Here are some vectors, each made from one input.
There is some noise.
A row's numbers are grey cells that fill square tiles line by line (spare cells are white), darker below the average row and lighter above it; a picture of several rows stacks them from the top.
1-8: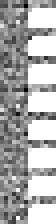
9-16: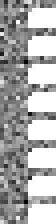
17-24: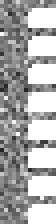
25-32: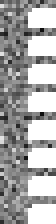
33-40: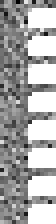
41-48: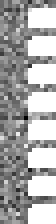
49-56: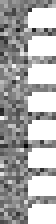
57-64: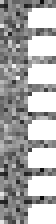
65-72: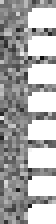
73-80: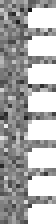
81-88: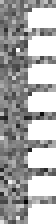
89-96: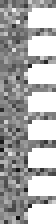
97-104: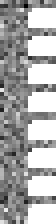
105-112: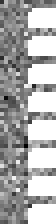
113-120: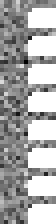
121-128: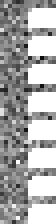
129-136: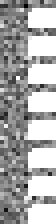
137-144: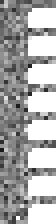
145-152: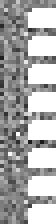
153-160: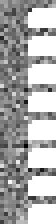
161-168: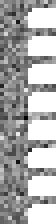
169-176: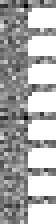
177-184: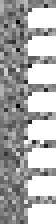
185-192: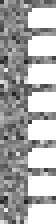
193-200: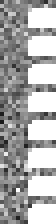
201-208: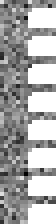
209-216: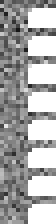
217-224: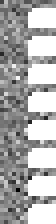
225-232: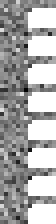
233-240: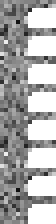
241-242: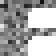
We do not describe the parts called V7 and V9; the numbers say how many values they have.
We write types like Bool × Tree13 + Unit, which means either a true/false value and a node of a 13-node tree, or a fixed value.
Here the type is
(Bool × Line4 + Label8) × V9 + V7.
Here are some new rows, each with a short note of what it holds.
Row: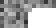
one of 8 labels and a value of V9
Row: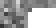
a point on a 4-point line, a true/false value and a value of V9
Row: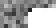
a point on a 4-point line, a true/false value and a value of V9
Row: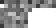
one of 8 labels and a value of V9
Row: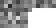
one of 8 labels and a value of V9
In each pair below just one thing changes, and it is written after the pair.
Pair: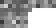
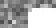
the label
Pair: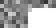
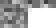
the value of V9
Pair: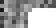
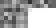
the value of V9
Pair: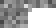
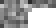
the value of V9
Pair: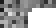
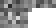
the value of V9
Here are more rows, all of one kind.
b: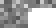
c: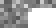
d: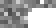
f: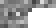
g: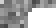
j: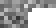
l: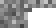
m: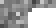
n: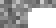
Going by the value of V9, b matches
c, d and n.
